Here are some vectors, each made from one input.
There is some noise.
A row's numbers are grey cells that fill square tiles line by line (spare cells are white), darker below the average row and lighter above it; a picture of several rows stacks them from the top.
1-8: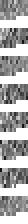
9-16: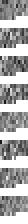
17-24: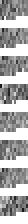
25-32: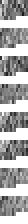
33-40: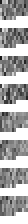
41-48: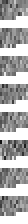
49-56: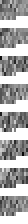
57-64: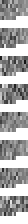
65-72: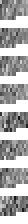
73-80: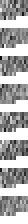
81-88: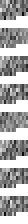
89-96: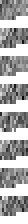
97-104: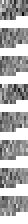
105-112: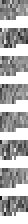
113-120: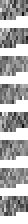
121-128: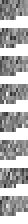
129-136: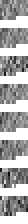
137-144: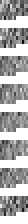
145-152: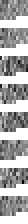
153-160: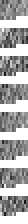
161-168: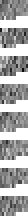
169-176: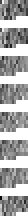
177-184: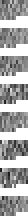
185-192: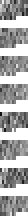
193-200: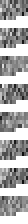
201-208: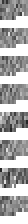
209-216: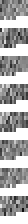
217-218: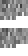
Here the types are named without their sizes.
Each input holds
either a point on each of three lines, or three true/false values.
